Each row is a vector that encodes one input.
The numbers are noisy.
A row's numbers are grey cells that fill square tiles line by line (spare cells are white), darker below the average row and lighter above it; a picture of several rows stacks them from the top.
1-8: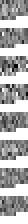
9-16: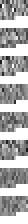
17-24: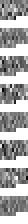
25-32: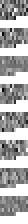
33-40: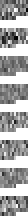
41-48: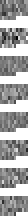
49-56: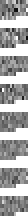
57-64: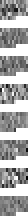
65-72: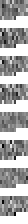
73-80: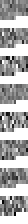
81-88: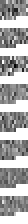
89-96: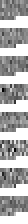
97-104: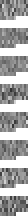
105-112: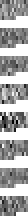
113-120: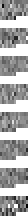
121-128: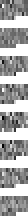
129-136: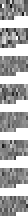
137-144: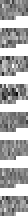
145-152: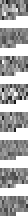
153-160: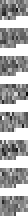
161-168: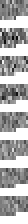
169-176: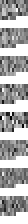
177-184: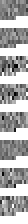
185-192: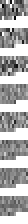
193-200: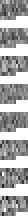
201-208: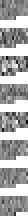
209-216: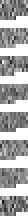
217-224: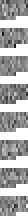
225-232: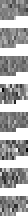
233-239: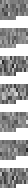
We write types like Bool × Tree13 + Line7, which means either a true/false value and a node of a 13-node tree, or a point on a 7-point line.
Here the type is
Bool × Bool × Bool × Circle6 + Tree10 × Tree10 × Tree10.
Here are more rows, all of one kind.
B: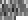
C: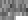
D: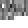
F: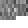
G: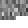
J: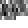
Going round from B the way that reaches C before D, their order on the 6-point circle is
B, C, J, F, D, G.
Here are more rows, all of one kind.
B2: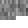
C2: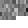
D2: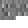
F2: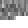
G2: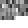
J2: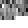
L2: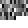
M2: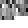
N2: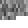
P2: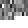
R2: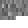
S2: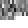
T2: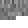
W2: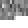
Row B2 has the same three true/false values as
G2, L2, S2 and W2.
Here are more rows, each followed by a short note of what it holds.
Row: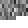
a point on a 6-point circle and three true/false values
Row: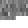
a point on a 6-point circle and three true/false values
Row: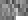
a point on a 6-point circle and three true/false values
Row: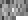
a node of each of three 10-node trees
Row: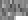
a point on a 6-point circle and three true/false values
